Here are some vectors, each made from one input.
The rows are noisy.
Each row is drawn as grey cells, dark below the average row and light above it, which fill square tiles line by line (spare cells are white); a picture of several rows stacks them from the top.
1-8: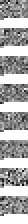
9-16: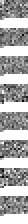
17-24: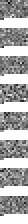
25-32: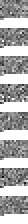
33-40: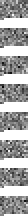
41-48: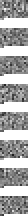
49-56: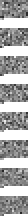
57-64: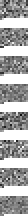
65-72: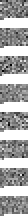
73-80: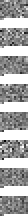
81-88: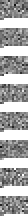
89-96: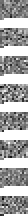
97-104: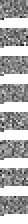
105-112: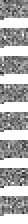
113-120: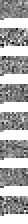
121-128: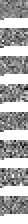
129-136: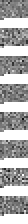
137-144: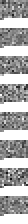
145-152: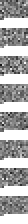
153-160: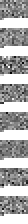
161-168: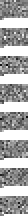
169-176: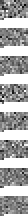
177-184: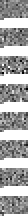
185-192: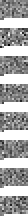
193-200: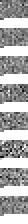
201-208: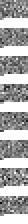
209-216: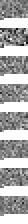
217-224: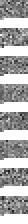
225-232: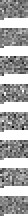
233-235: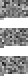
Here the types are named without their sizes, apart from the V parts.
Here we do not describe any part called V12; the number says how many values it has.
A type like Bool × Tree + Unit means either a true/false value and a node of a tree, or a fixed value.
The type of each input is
Bool × Circle + V12.
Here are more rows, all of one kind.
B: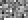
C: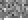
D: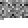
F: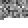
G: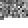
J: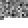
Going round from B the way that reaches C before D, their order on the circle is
B, J, G, F, C, D.
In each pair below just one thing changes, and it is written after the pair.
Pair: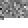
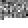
the place on the circle
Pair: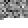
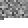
the place on the circle
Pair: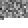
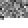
the true/false value
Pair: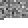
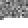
the place on the circle
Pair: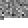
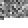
the place on the circle
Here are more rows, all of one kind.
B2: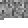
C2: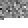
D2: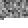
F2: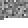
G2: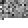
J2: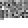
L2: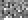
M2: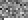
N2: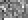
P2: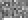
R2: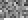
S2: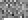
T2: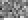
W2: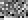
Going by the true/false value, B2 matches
D2, M2, S2 and W2.
